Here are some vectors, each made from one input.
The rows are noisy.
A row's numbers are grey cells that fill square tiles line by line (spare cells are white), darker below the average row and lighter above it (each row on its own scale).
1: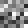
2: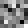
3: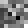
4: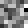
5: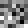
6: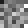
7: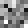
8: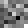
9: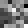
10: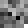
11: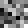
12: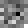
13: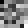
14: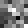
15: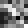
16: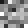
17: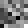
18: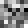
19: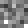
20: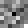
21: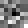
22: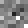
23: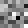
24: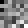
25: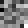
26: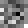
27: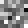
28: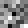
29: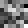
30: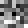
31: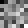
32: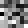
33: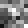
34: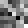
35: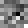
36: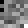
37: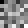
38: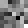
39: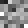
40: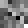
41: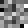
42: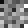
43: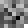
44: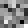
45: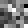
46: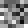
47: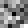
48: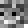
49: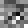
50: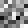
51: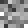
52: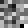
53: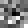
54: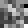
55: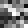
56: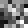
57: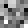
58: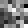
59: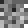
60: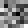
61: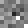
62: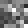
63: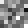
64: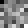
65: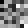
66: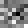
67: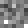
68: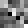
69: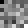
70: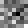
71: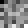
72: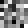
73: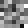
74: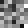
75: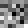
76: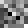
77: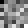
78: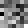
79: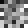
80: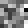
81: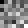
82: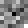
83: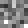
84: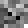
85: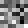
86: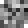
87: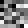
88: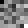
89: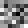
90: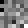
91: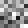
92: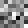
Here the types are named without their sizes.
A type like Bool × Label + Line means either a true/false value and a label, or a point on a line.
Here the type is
Bool × (Circle + Unit) + Line × Line.
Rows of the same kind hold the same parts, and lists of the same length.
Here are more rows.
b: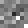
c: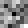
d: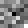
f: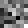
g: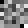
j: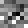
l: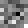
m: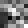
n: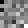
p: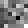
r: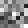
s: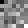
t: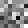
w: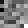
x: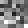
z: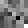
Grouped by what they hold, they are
b, c, d, j, l, x
f, g, m, n, p, s, w, z
r, t

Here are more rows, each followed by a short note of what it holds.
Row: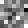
a point on each of two lines
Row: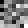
a point on a circle and a true/false value
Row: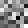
a true/false value
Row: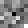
a point on each of two lines
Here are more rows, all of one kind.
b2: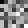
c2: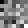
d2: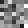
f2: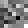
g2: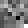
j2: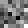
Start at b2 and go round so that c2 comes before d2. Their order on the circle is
b2, c2, j2, f2, d2, g2.
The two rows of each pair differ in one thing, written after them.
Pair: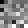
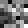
the true/false value
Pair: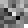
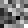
the place on the circle
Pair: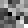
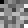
the true/false value
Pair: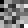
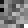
the place on the circle
